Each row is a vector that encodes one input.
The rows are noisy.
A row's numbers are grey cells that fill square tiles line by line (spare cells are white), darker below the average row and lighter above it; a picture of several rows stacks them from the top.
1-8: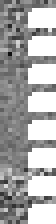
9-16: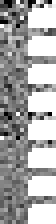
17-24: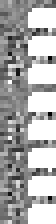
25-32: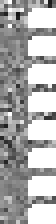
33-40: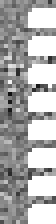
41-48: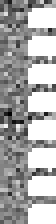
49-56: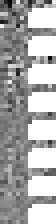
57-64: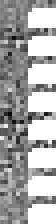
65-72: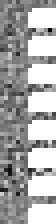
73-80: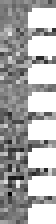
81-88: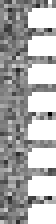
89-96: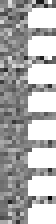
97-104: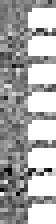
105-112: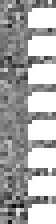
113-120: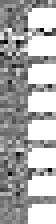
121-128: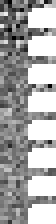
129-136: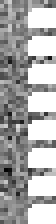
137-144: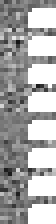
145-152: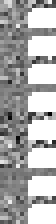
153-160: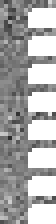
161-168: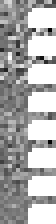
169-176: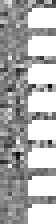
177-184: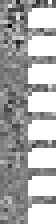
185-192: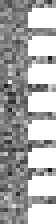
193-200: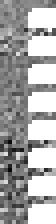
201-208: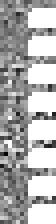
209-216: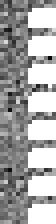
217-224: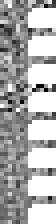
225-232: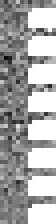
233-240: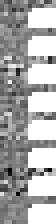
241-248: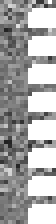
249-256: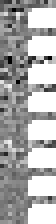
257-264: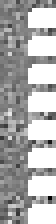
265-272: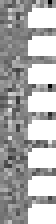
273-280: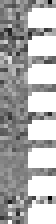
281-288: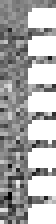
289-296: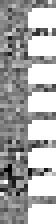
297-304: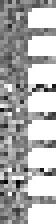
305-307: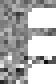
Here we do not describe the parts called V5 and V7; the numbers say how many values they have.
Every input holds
either a node of a 14-node tree, a true/false value and a value of V5, or a value of V7.
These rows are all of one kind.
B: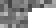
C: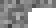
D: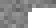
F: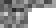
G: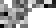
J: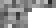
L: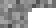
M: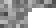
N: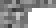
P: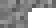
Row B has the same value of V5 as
C and L.
